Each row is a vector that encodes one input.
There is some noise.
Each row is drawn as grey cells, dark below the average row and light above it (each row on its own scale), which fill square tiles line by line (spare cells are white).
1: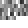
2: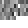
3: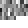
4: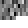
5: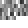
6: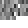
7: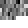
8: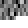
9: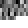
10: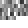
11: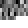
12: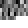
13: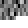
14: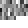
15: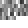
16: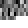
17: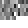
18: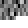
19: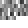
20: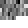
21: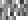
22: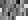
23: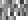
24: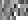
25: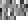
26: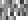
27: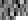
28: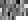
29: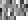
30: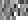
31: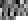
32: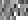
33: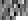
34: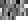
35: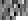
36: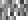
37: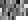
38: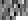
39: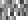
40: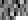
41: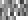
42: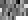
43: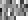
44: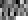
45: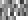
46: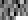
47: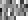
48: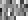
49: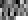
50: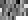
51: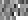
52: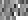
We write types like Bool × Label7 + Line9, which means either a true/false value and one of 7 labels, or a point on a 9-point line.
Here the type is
Line7.
